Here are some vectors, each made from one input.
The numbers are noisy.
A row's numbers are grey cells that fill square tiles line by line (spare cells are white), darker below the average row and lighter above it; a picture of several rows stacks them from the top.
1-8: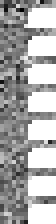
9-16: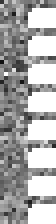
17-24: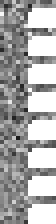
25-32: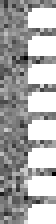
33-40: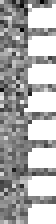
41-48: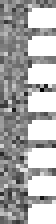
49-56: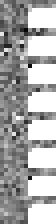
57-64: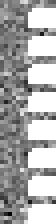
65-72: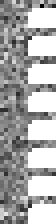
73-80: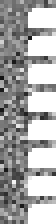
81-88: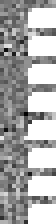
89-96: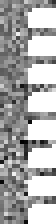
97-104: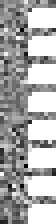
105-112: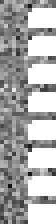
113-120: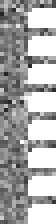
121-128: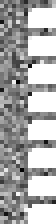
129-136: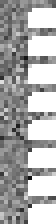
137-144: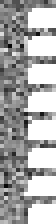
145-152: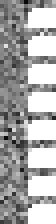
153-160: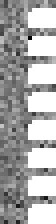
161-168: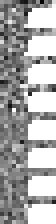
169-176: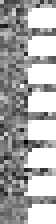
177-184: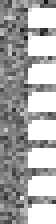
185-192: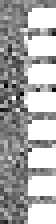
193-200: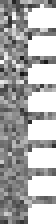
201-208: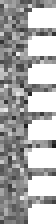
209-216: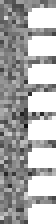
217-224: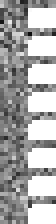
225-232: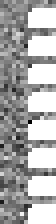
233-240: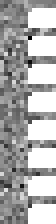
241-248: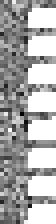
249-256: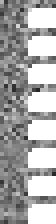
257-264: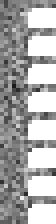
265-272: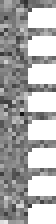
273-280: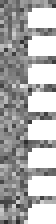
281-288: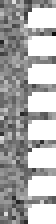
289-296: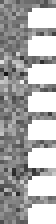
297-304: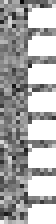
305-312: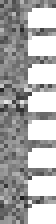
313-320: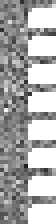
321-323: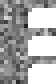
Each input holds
either a point on an 11-point circle, or a point on an 18-point circle, or four true/false values.
